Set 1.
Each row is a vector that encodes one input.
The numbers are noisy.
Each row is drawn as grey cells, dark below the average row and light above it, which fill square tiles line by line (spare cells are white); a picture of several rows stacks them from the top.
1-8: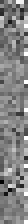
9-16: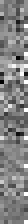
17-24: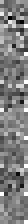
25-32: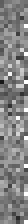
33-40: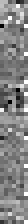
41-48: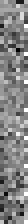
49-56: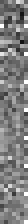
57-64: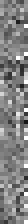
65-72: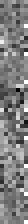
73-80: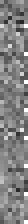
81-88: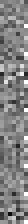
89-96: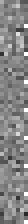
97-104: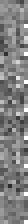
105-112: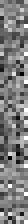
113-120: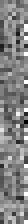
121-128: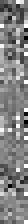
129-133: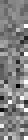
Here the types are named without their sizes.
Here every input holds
either a fixed value, or three true/false values.
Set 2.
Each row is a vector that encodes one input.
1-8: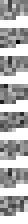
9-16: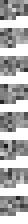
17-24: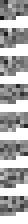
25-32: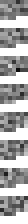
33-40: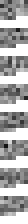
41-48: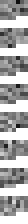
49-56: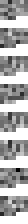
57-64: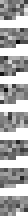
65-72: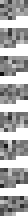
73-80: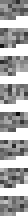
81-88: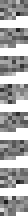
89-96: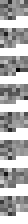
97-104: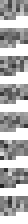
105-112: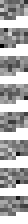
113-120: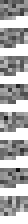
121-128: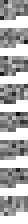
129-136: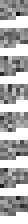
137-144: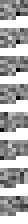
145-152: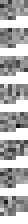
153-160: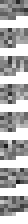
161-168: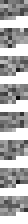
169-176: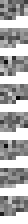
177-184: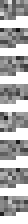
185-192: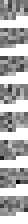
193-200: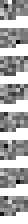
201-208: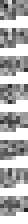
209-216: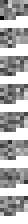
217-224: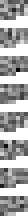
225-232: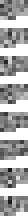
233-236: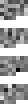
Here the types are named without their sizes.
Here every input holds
a point on a circle.
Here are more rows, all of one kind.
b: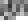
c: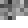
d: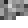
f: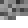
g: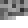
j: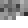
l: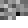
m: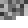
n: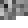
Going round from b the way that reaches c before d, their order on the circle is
b, c, m, f, g, l, d, n, j.
